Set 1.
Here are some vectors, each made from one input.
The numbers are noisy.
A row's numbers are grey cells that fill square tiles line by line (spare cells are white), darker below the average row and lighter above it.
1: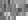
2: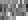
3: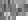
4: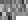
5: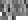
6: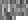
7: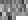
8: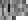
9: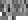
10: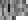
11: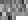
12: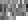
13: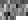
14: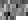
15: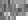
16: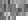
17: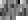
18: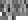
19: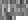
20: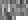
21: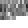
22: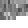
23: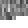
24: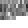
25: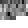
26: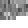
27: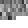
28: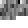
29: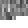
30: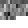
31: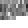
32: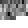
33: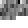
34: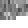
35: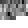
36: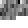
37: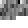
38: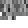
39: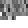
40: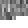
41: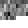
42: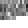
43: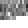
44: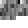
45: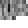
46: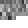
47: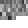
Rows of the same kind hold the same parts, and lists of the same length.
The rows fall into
2 kinds.
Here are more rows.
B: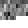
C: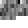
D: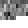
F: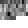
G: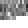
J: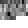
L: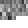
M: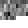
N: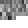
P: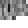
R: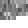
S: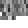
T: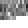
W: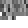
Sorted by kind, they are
B, D, F, G, J, L, M, N, P, R, S, T, W
C

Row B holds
three true/false values.
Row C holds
a fixed value.
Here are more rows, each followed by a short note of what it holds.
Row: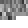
three true/false values
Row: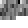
a fixed value
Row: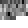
three true/false values
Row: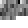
a fixed value
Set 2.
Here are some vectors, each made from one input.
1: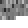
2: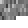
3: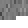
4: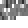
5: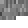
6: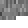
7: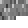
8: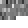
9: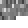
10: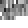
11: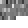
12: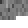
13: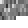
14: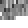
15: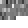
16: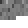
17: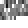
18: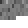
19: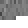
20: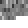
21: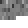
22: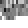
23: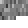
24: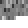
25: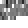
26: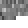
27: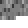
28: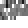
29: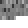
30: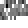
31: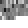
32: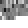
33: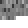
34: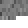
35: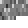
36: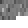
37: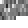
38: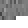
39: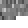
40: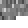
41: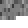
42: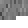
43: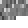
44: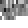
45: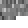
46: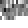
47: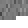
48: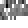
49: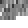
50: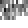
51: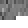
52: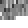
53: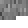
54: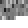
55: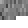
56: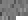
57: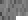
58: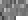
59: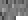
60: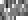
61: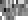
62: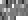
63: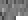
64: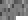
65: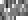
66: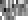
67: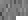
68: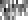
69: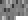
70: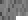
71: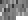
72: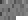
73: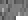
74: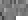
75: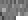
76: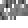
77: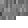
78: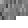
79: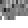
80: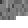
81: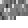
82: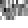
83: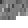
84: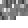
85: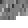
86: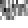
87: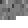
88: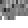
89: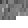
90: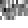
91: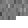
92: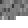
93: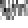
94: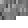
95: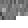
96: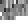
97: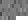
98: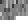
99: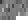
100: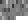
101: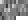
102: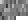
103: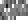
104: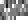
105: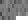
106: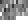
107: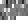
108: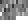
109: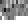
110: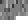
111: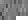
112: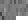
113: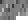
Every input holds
a point on a 7-point line.
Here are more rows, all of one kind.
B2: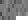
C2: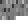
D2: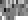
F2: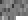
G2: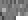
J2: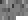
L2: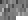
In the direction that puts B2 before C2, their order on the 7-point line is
L2, G2, B2, J2, C2, D2, F2.
